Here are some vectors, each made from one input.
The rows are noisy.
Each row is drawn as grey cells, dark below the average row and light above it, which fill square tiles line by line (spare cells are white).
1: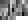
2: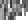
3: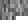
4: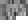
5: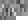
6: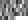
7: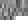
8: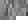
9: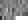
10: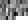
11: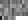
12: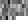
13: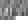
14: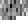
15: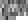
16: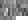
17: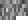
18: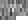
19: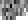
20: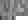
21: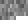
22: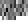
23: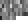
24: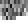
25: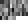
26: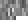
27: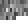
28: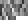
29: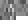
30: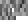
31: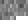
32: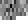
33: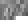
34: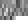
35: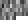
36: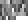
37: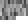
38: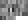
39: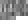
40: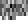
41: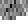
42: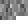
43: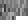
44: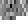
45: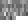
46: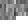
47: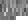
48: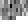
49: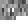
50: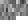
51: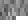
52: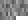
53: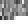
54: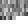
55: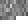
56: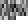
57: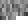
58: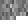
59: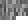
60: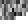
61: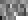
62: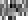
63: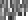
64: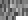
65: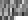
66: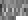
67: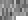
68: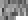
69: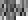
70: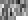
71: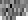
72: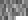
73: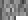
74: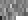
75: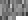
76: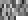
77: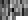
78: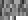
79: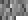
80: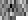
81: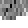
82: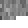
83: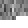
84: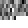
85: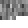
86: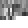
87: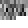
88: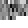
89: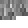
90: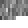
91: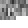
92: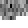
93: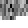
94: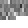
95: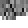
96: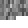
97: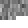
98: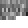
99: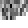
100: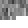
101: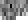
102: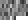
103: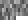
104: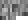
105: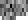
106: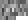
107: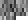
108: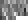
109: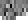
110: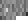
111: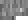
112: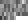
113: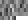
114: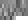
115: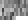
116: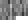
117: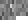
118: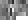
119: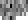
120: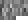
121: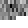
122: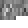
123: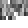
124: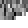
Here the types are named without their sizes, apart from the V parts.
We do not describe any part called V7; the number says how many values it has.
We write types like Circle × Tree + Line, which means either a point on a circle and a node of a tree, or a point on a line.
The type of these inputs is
Bool × Bool × Bool × Bool × V7 + Circle + Unit.
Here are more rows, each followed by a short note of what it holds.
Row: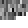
a fixed value
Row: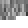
four true/false values and a value of V7
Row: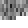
a point on a circle
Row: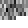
a point on a circle
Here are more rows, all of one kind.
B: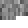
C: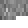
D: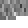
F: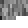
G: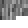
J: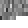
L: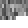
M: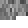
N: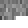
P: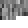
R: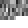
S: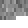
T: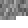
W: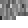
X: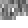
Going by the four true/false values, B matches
M, N, P and W.
